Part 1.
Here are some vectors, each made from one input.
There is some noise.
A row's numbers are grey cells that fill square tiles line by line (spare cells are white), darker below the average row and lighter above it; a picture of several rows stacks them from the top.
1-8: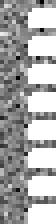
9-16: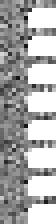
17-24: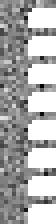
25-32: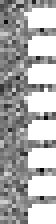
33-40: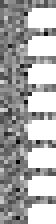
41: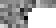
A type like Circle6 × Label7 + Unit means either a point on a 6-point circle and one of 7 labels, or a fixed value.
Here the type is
Label5 × Line6.
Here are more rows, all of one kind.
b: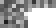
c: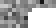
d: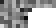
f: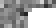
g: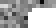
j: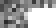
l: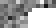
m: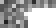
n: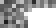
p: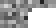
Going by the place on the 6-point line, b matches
c, m and n.
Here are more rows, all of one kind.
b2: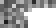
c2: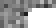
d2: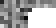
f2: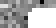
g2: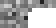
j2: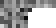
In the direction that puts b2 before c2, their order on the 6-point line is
g2, b2, f2, c2, d2, j2.
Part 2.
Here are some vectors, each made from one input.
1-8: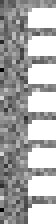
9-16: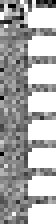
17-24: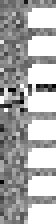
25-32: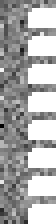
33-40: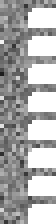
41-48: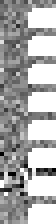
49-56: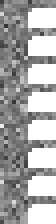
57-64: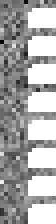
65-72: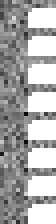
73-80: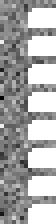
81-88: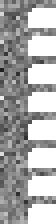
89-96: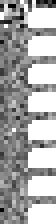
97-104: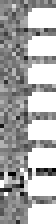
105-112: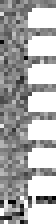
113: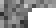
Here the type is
(Circle6 + Unit) × Tree13 + Unit.
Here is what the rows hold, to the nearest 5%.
About 5% of them hold a fixed value. The rest hold a node of a 13-node tree, together with either a point on a 6-point circle, or a fixed value.
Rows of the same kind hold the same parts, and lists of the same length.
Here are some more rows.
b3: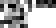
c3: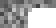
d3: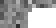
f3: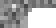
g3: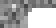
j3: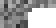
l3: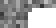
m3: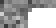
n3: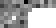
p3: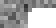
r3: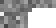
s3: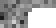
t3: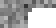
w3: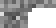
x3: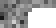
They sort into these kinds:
b3
c3, d3, j3, l3, n3, s3, x3
f3, g3, m3, p3, r3, t3, w3

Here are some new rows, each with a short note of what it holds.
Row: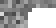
a node of a 13-node tree
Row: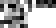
a fixed value
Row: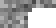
a node of a 13-node tree
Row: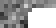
a point on a 6-point circle and a node of a 13-node tree
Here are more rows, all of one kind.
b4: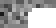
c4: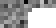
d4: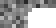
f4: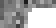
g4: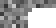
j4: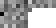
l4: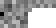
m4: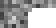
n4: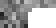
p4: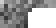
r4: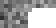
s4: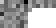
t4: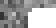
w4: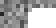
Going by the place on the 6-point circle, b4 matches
l4, m4 and r4.
